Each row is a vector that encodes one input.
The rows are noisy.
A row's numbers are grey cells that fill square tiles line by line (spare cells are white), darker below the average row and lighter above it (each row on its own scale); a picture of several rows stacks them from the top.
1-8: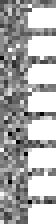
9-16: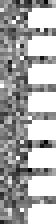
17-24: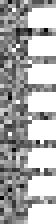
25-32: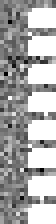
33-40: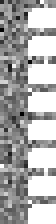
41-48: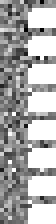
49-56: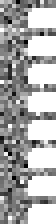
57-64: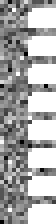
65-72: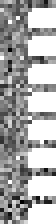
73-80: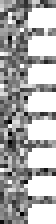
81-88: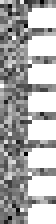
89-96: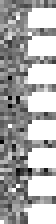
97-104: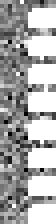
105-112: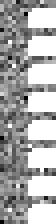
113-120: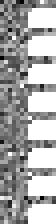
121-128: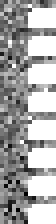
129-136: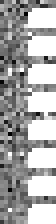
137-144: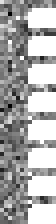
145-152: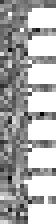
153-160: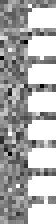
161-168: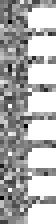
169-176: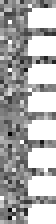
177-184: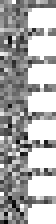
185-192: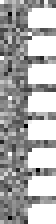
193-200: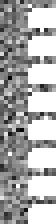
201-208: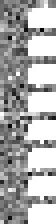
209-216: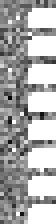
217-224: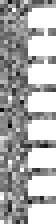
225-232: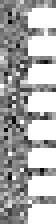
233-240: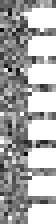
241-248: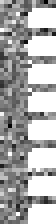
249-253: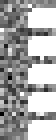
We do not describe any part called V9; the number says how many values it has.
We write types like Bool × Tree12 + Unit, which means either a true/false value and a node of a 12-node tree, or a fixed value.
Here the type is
List3(Bool × V9).
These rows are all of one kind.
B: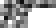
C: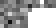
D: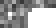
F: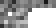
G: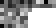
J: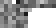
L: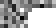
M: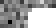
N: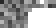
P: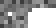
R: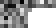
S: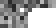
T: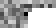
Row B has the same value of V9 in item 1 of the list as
L, R and S.
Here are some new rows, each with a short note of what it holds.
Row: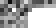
the empty list
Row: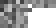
a list of one item
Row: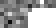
a list of three items
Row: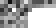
the empty list
